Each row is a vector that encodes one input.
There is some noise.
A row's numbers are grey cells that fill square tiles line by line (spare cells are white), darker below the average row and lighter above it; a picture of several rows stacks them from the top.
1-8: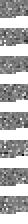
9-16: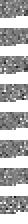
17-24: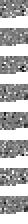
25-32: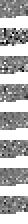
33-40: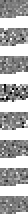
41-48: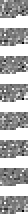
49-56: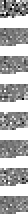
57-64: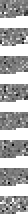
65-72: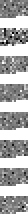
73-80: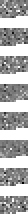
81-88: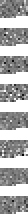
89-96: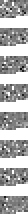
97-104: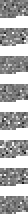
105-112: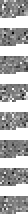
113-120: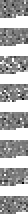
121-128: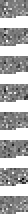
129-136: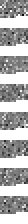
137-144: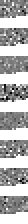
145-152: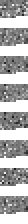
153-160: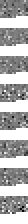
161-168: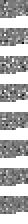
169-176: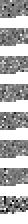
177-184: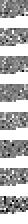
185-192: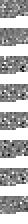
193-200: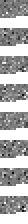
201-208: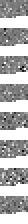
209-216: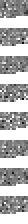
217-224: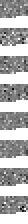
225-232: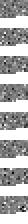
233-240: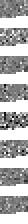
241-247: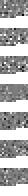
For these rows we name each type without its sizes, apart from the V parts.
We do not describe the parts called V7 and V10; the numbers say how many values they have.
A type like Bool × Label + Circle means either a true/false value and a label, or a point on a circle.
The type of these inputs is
(Bool × Bool × Bool × V7 + V10) × Tree + Unit.
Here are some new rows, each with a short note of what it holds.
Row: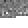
a node of a tree, three true/false values and a value of V7
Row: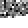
a fixed value
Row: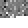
a node of a tree, three true/false values and a value of V7
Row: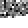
a fixed value
